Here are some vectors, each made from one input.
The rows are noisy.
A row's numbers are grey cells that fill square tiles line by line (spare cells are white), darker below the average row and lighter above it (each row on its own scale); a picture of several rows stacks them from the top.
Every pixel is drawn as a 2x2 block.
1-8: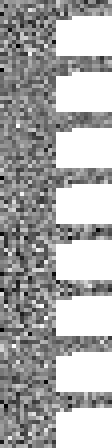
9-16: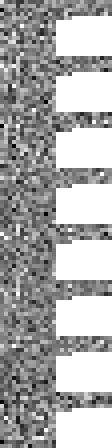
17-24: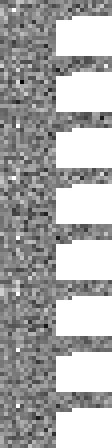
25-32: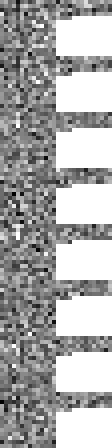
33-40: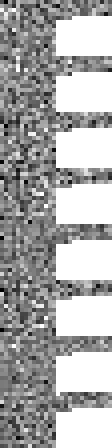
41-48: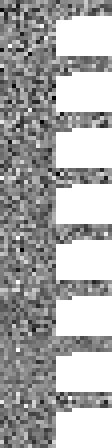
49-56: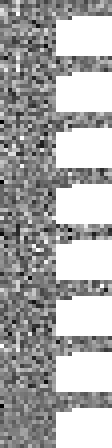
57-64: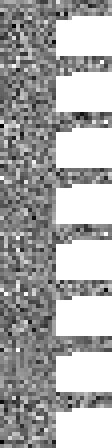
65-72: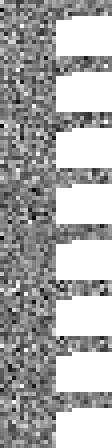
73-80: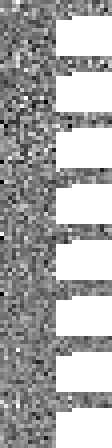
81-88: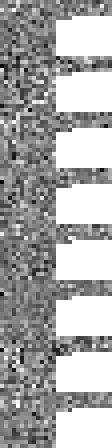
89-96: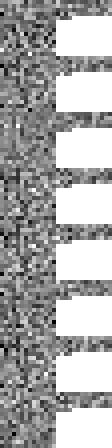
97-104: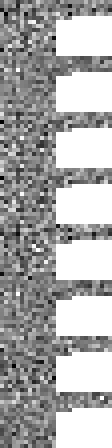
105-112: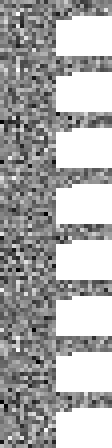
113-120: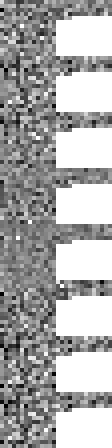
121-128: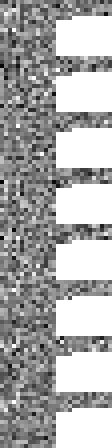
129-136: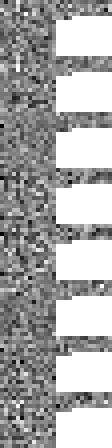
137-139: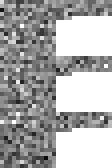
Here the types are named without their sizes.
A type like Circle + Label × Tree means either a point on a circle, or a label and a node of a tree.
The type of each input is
Bool × Bool × Bool × Bool + Circle + Unit.
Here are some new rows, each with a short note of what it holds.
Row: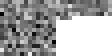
four true/false values
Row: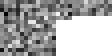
a point on a circle
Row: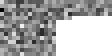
a fixed value
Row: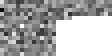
a fixed value
